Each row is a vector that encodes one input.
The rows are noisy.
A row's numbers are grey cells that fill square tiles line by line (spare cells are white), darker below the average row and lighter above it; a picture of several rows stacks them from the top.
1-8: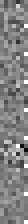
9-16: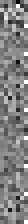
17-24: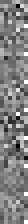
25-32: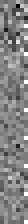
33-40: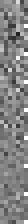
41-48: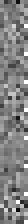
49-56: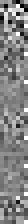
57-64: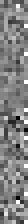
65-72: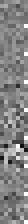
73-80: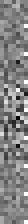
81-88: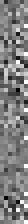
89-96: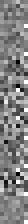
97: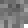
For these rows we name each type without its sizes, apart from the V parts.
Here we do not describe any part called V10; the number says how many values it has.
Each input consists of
either a point on a line, or three true/false values and a value of V10.
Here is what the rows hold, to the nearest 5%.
About 20% of them hold a point on a line. The rest hold three true/false values and a value of V10.
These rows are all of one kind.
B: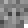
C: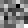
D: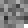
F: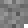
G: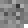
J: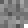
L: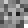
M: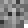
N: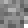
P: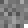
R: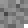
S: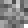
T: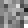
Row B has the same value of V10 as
L, M, N and R.
